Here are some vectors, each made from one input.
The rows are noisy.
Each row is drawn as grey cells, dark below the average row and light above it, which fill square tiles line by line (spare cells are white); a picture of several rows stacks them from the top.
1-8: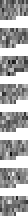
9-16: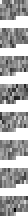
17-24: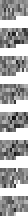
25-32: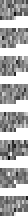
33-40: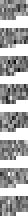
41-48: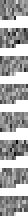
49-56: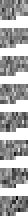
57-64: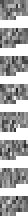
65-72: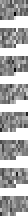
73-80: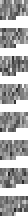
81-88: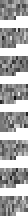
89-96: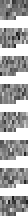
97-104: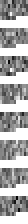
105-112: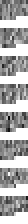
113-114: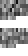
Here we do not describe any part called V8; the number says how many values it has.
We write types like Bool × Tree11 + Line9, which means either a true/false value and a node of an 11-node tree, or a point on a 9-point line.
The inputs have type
(Circle6 + Unit) × Line7 × V8.
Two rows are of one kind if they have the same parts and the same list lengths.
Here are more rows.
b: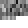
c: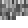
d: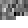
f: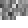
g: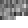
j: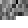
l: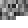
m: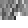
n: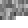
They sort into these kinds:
b, d, g, j, l, n
c, f, m

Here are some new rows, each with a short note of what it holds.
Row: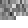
a point on a 6-point circle, a point on a 7-point line and a value of V8
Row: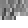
a point on a 6-point circle, a point on a 7-point line and a value of V8
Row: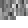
a point on a 6-point circle, a point on a 7-point line and a value of V8
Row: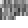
a point on a 7-point line and a value of V8
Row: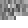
a point on a 6-point circle, a point on a 7-point line and a value of V8
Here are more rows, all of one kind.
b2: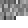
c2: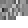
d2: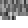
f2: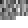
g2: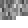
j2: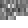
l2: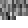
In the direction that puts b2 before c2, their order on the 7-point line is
l2, d2, j2, b2, c2, g2, f2.
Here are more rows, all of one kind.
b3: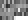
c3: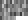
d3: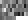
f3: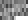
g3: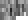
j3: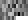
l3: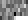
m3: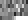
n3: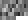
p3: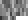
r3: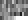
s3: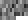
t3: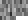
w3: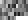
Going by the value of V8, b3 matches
f3, j3 and p3.
